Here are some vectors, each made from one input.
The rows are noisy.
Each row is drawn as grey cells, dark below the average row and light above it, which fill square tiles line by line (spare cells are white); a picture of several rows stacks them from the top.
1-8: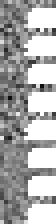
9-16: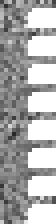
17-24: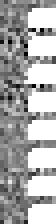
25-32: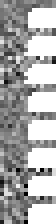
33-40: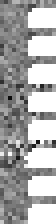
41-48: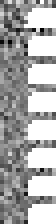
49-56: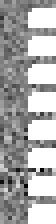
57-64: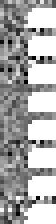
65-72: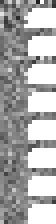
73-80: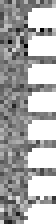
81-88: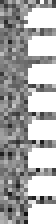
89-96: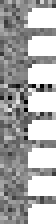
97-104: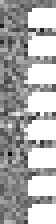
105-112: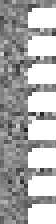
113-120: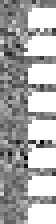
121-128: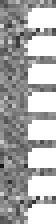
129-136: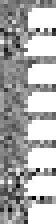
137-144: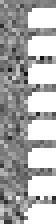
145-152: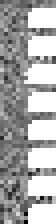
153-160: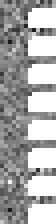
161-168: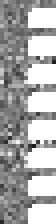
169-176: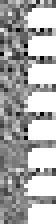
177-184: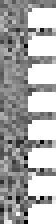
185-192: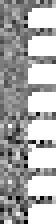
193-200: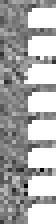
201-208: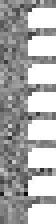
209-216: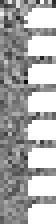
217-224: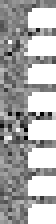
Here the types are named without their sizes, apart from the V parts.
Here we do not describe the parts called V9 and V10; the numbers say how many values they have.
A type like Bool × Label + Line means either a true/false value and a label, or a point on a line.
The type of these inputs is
(Bool × V10 + V9) × Label.
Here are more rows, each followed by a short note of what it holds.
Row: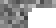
a label and a value of V9
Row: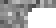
a label, a true/false value and a value of V10
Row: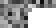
a label and a value of V9
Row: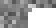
a label and a value of V9
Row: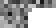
a label and a value of V9
